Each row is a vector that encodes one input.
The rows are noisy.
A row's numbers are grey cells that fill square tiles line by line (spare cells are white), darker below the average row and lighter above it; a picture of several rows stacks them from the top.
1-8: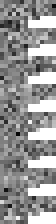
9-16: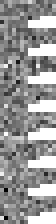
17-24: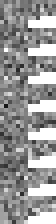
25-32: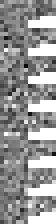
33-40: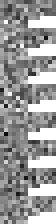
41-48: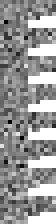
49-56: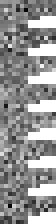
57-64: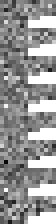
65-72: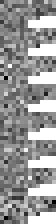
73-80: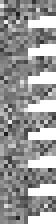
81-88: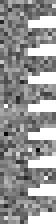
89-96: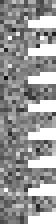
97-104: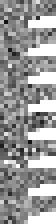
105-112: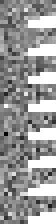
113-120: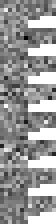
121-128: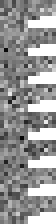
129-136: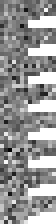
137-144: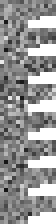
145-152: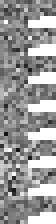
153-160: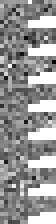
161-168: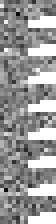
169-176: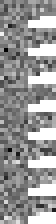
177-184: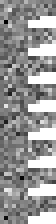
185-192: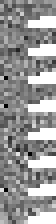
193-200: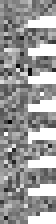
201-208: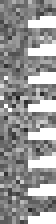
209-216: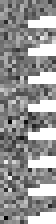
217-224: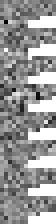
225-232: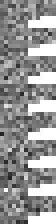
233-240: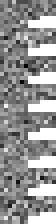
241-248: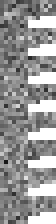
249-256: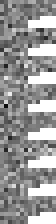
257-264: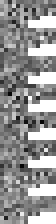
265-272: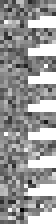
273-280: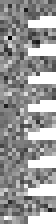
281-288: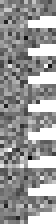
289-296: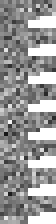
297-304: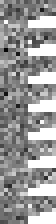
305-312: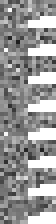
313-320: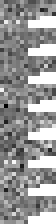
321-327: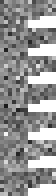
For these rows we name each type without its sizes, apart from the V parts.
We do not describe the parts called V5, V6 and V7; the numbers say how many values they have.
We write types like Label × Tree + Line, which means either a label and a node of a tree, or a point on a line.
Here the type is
Bool × Bool × Bool × V5 + (Line + Tree) × V6 × V7.
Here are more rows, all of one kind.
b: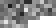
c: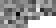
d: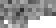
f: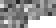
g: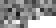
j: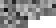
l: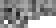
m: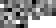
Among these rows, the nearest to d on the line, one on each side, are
c and l.
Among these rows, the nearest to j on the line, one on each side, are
f and l.
